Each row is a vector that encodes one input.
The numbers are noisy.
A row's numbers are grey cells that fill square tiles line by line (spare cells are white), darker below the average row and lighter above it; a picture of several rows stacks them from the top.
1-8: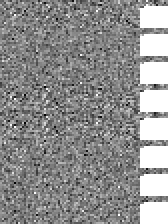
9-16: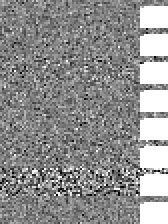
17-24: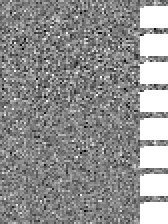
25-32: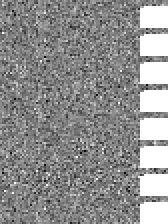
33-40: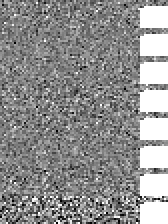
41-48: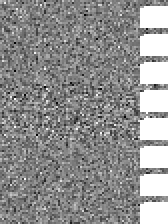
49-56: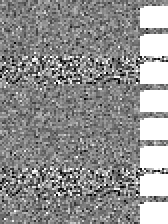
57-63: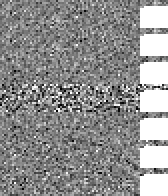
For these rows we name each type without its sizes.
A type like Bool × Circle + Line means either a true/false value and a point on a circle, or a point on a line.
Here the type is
List(Line).
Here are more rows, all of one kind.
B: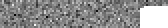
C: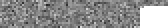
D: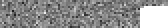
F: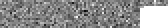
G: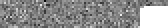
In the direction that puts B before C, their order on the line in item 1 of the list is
B, D, C, G, F.
